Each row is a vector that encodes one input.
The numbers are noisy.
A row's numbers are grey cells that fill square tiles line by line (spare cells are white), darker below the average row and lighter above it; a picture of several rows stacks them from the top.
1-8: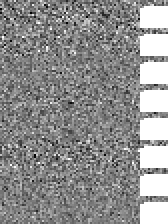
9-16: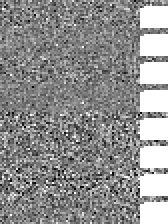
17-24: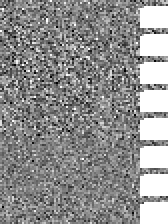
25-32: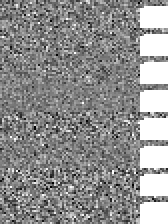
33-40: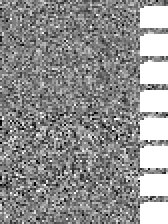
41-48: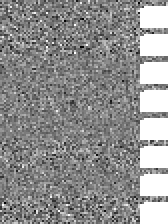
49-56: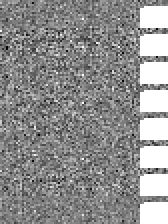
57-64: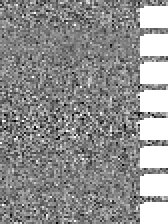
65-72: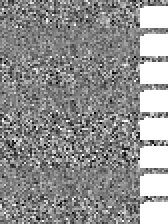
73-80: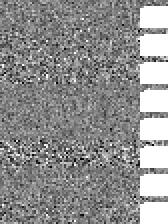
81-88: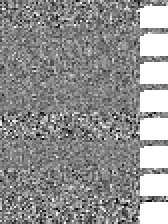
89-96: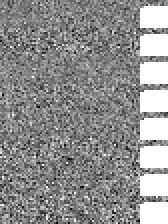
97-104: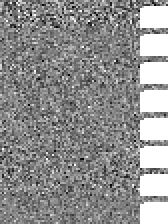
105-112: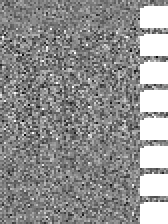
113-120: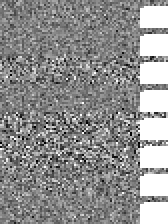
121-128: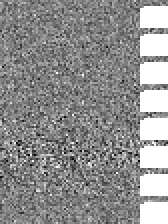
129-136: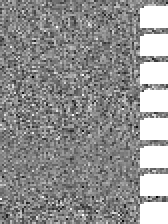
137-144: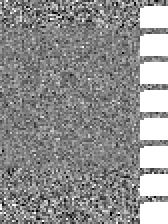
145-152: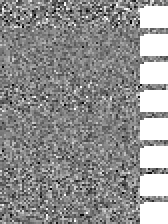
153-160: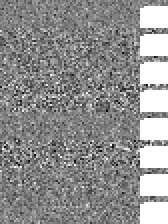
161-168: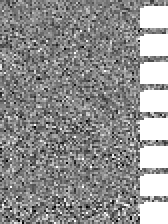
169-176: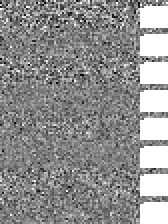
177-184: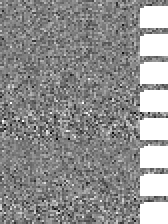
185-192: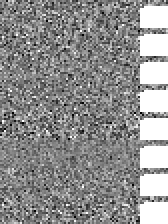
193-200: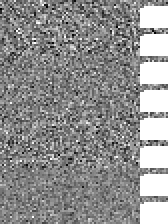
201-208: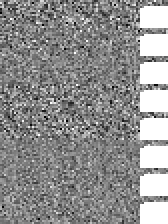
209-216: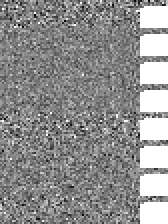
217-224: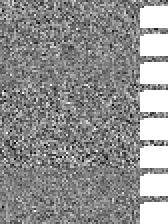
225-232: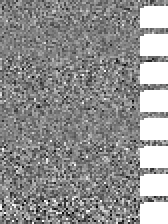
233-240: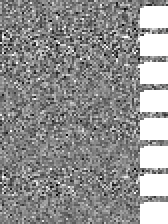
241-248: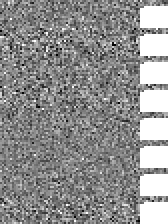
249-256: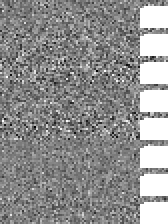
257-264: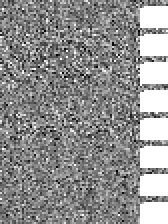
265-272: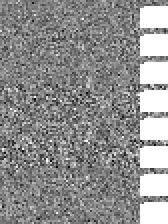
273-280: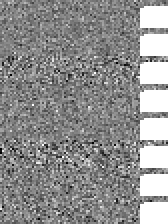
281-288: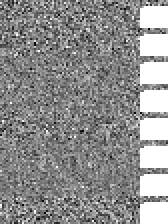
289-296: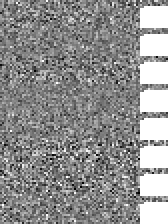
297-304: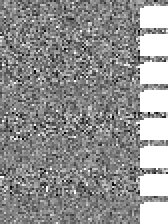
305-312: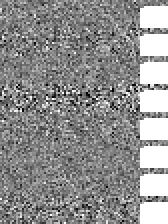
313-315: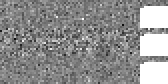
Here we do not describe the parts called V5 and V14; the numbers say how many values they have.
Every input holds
either a point on a 9-point line, or a true/false value and a value of V5, or a value of V14.
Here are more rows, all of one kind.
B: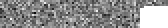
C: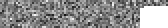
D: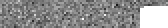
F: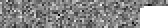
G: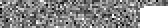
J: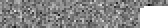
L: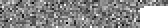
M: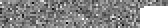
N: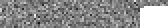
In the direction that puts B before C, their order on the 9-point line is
B, C, G, L, D, M, N, F, J.
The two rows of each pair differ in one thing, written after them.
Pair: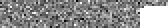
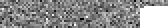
the true/false value
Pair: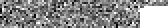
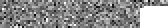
the value of V5
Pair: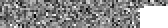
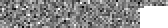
the value of V5
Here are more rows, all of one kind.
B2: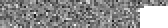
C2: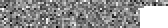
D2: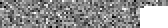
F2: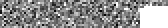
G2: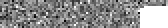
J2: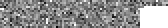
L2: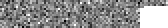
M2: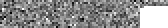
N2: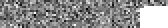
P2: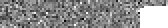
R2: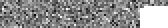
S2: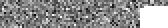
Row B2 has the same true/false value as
G2, L2, N2 and P2.
